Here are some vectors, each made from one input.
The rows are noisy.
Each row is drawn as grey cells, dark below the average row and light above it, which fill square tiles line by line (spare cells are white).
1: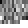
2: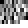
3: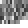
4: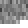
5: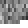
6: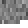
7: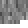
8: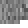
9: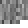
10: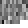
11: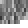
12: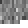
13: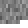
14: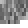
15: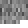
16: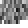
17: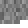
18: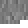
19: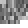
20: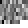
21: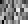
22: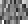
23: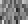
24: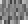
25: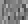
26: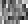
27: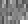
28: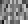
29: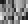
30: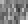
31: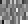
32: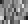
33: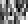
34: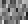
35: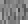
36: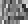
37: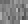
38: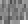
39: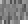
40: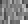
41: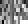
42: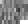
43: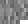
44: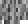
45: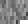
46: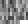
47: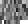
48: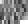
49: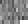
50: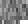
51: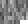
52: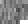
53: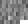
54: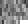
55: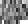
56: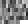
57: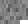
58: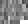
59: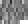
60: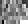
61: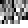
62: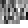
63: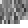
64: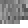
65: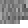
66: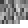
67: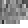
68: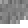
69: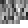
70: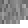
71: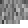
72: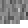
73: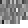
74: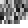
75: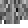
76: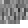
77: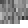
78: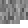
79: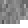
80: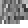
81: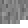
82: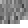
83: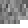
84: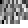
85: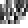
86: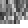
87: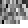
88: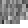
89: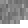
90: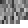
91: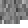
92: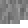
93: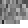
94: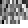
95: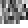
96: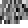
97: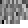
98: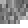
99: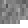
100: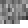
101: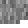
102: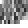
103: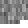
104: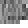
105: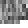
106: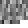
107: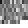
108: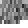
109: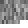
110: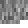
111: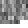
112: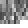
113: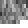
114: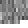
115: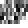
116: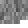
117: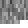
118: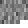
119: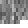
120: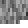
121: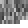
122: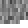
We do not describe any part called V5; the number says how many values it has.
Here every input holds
a point on a 6-point line, together with either a point on a 6-point line, or four true/false values and a value of V5.
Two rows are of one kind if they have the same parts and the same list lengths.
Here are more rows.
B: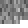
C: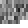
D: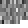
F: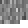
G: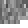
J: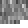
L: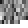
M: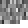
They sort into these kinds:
B, C, D, F, G, L, M
J

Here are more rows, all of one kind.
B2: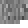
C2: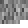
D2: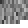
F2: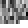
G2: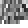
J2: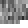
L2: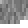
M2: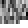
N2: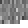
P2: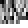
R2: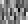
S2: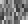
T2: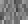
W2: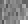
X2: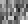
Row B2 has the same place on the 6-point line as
G2, J2, N2 and R2.
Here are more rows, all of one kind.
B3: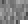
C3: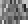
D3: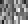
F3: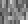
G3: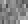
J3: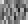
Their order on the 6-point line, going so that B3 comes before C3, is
D3, G3, F3, B3, C3, J3.
